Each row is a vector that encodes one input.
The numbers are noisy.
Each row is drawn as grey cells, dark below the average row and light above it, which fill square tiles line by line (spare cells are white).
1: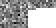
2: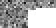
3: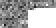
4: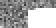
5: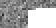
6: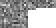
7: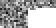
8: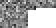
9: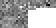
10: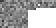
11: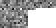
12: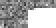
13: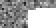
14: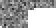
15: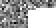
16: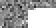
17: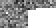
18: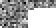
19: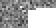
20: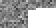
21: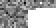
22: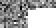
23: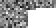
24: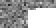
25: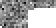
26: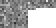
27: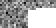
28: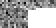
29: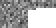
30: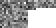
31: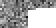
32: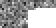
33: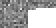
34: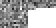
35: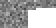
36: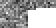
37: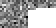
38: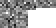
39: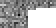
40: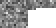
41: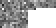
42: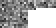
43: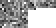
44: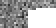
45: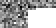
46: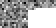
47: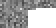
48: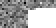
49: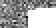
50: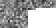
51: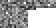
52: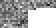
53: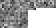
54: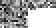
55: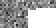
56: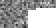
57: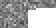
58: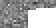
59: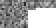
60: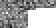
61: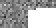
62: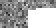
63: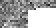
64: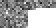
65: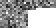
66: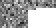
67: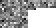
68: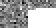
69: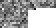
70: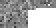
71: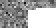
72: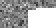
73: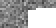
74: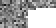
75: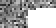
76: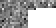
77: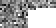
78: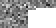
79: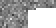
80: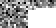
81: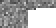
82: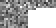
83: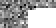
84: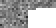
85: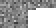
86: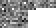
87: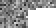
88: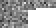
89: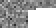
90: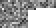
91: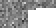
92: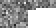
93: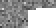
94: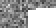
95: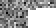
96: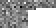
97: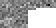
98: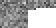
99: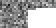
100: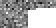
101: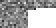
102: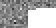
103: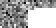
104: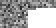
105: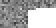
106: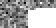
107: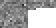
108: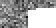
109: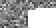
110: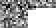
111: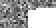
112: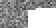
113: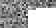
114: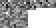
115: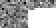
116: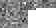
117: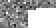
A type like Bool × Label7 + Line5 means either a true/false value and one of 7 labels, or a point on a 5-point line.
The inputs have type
Bool × Bool × Bool × Line8 + Circle8.
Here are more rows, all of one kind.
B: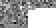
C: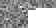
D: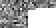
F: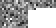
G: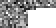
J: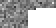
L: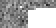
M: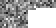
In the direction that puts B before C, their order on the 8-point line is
B, G, M, D, L, C, J, F.
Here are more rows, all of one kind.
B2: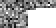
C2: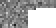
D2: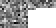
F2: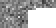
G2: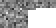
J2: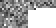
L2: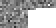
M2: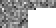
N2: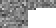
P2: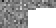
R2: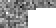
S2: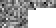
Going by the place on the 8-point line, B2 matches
D2, J2 and L2.
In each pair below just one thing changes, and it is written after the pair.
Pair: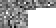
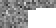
the place on the 8-point line
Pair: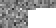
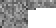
one of the three true/false values
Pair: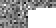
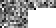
the place on the 8-point line
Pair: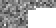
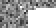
one of the three true/false values
